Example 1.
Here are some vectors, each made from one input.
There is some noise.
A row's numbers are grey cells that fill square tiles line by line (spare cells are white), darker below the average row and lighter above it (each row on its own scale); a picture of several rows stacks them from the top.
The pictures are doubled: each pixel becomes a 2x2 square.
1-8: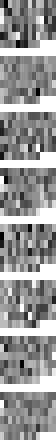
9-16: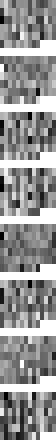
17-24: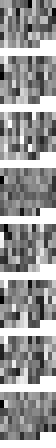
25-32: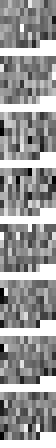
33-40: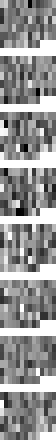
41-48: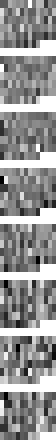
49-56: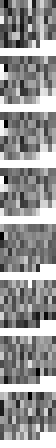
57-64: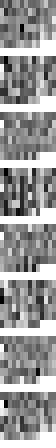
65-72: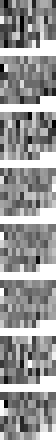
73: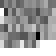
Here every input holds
a point on each of two 8-point lines and a true/false value.
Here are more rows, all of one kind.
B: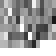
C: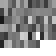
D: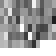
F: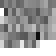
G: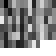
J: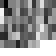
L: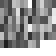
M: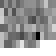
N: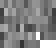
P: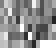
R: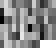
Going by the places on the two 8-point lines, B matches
D and P.
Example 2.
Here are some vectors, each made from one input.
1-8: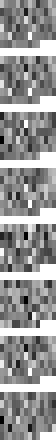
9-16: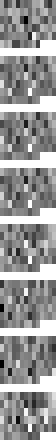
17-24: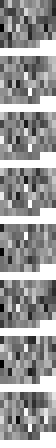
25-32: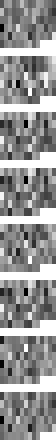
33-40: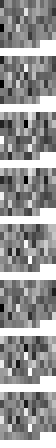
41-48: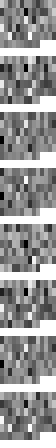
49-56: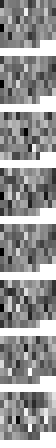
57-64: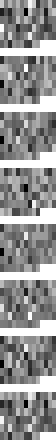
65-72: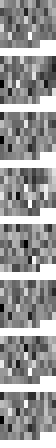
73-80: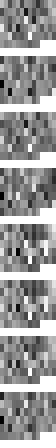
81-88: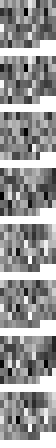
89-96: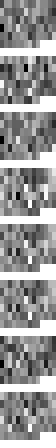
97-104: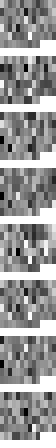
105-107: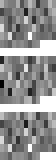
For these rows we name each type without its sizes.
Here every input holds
a list of points on a line.
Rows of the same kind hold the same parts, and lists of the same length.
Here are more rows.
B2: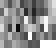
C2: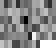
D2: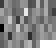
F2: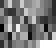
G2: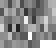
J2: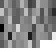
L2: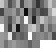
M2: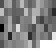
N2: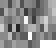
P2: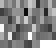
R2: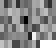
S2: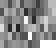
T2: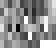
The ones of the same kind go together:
B2, G2, L2, N2, P2, S2, T2
C2, R2
D2, F2, J2, M2

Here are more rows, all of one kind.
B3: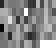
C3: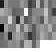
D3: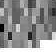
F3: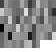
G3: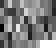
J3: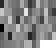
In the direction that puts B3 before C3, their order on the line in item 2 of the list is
B3, C3, G3, J3, F3, D3.
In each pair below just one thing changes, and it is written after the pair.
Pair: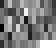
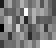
the place on the line in item 1 of the list
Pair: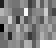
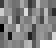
the place on the line in item 2 of the list
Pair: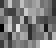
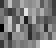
the place on the line in item 2 of the list
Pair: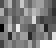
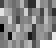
the place on the line in item 1 of the list
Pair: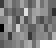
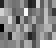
the place on the line in item 1 of the list
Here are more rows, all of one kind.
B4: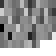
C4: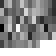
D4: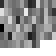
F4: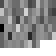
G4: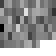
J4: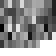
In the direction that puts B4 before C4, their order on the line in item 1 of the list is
D4, B4, F4, G4, C4, J4.
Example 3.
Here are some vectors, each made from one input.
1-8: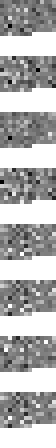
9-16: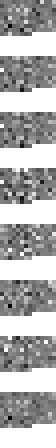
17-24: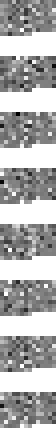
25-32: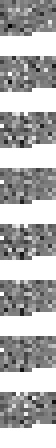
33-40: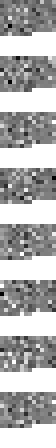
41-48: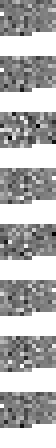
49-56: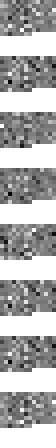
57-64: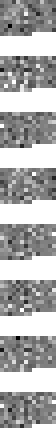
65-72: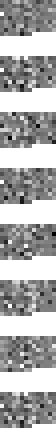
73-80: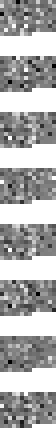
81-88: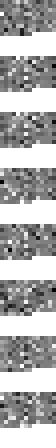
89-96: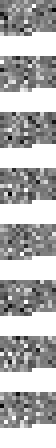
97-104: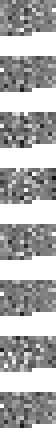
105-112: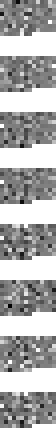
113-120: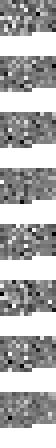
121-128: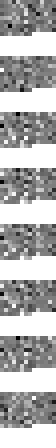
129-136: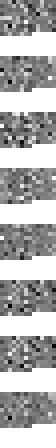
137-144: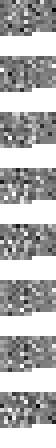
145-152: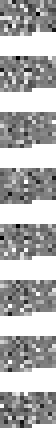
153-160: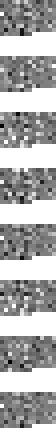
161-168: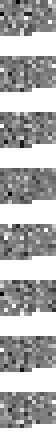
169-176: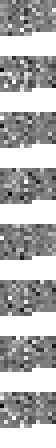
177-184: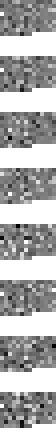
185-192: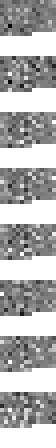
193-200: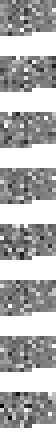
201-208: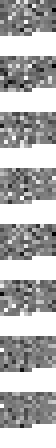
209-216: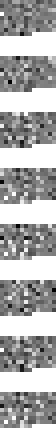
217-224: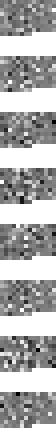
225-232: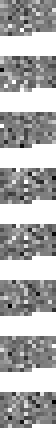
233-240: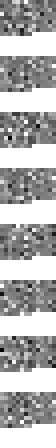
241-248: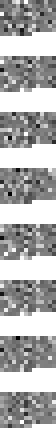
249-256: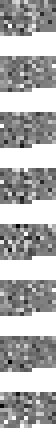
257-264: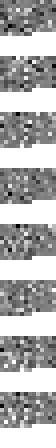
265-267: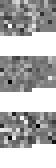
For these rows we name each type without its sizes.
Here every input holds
a list of points on a line.
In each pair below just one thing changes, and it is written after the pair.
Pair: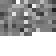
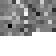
the place on the line in item 1 of the list
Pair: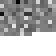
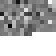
the place on the line in item 1 of the list
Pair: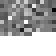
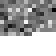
the place on the line in item 2 of the list
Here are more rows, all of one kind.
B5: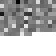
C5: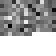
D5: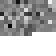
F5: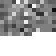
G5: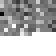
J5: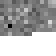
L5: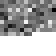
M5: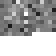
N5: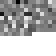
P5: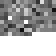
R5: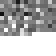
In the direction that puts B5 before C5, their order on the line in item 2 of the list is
L5, J5, D5, B5, N5, P5, R5, G5, C5, F5, M5.
